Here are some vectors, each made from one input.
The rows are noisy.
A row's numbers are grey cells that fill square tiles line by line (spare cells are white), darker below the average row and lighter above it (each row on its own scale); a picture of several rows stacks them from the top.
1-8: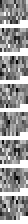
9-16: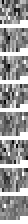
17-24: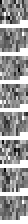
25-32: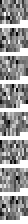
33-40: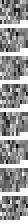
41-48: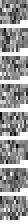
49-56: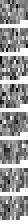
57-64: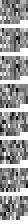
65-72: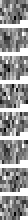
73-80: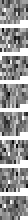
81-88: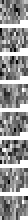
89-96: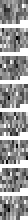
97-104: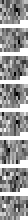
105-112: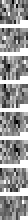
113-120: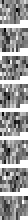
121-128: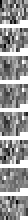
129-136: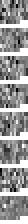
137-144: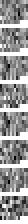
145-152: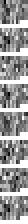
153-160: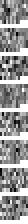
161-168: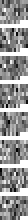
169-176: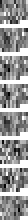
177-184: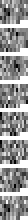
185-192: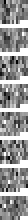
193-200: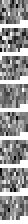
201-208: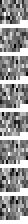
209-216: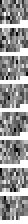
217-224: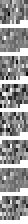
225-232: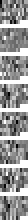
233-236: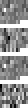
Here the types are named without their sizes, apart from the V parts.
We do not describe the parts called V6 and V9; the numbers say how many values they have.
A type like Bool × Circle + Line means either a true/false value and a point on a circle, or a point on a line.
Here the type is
Bool × V6 + Line + V9.
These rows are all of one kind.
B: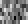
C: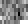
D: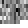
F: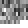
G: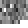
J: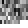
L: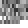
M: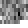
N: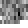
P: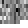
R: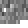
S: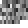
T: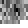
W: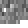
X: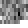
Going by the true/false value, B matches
G, R, S and W.
